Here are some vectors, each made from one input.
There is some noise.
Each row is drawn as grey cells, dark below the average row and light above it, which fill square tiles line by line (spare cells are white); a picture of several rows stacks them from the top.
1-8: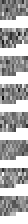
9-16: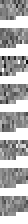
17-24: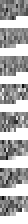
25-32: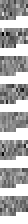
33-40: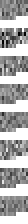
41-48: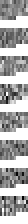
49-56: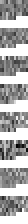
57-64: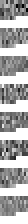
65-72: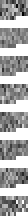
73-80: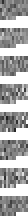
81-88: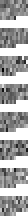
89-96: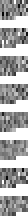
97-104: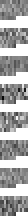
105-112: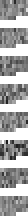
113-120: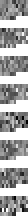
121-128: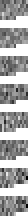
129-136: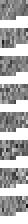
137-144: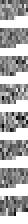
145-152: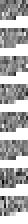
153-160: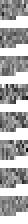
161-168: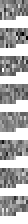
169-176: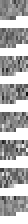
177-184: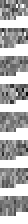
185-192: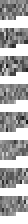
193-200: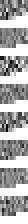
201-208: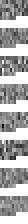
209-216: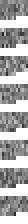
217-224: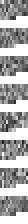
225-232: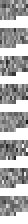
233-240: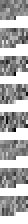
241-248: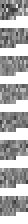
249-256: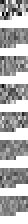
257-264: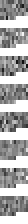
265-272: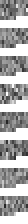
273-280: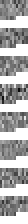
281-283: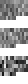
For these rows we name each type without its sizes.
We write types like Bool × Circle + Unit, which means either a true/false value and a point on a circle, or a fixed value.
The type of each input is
Tree.
